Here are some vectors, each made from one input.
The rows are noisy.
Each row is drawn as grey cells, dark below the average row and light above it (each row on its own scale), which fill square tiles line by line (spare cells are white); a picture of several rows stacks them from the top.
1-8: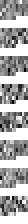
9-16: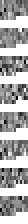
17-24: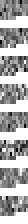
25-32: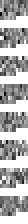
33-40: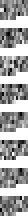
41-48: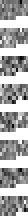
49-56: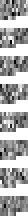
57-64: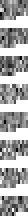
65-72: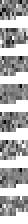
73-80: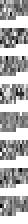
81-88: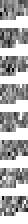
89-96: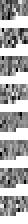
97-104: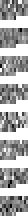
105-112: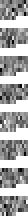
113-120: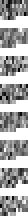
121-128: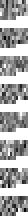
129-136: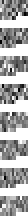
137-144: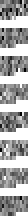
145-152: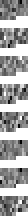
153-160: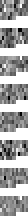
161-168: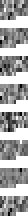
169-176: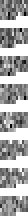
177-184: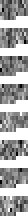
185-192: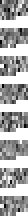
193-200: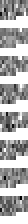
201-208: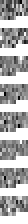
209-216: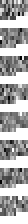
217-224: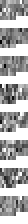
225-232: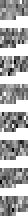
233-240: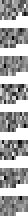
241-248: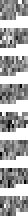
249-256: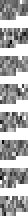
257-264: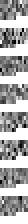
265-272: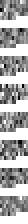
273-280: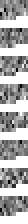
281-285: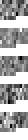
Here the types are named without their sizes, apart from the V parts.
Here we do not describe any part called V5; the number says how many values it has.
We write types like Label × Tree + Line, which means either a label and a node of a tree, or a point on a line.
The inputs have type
(Circle + V5) × Line.
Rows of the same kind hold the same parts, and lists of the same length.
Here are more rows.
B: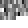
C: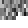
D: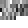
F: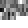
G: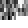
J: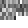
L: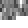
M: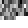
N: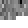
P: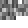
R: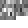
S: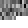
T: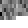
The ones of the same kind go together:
B, C, D, J, M, N, P, R
F, G, L, S, T

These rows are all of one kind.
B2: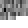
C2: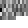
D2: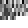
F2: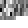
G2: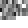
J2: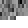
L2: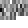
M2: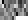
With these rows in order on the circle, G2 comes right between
F2 and M2.
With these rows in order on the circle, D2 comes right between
C2 and J2.
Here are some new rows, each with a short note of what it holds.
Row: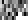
a point on a circle and a point on a line
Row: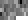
a point on a circle and a point on a line
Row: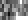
a point on a line and a value of V5
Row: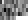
a point on a line and a value of V5
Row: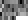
a point on a circle and a point on a line
